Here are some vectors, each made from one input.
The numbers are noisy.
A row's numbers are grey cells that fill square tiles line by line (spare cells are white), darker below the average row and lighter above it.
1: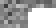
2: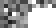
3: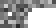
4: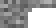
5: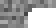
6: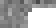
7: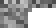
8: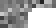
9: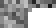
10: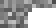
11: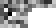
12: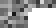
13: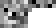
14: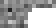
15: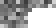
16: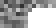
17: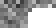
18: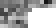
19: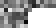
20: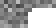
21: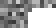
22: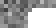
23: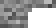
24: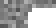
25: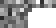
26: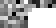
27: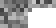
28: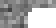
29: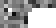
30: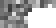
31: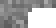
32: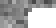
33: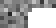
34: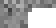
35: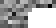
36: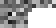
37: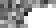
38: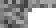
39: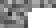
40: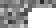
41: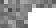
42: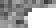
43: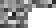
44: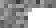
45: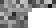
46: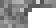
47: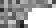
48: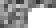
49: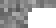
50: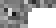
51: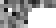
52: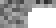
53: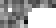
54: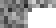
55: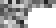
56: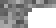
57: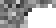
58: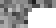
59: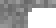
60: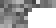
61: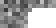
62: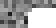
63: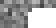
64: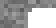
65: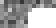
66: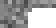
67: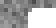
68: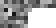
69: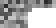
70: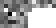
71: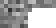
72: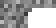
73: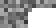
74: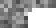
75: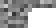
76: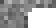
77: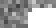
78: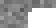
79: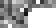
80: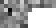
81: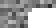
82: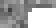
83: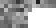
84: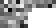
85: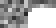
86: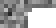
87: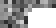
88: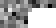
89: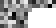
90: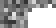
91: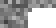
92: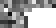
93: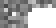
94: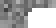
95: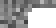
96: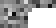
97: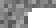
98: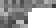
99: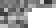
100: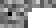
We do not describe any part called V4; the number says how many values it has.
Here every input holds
a list of up to two items, each a true/false value and a value of V4.
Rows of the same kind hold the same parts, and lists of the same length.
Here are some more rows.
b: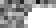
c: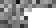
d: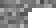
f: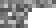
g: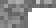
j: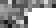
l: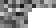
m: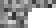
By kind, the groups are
b, d, f, j
c, l
g, m

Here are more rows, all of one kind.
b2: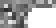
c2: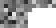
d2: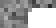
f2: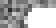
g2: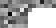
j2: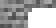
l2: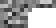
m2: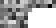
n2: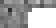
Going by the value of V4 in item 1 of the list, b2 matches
c2 and g2.
